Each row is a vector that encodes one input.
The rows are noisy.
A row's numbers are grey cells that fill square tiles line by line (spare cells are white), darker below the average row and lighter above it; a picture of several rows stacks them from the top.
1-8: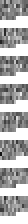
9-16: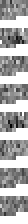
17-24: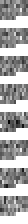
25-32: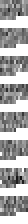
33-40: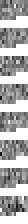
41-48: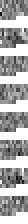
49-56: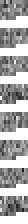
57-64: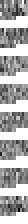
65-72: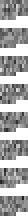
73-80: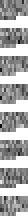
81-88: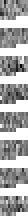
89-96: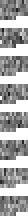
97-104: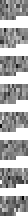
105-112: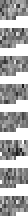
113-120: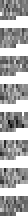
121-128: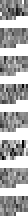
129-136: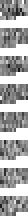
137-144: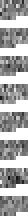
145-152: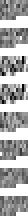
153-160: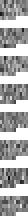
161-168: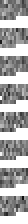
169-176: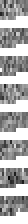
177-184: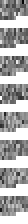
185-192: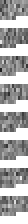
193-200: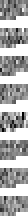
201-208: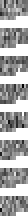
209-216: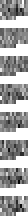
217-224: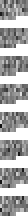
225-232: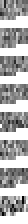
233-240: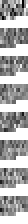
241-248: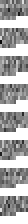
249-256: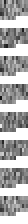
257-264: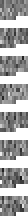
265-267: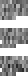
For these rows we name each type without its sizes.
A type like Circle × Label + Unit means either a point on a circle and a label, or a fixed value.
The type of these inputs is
List(Line).
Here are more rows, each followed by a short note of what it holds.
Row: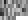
a list of one item
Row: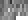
a list of two items
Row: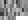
a list of one item
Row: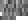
a list of two items
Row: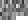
a list of one item
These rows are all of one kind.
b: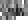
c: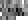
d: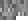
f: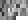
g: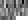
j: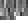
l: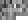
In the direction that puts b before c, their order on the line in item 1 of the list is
b, c, j, g, d, l, f.
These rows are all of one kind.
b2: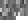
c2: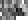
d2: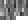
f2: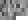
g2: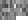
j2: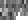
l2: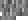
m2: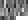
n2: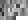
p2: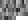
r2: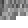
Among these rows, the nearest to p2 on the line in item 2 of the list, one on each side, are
b2 and g2.
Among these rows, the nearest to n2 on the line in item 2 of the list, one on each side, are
c2 and r2.
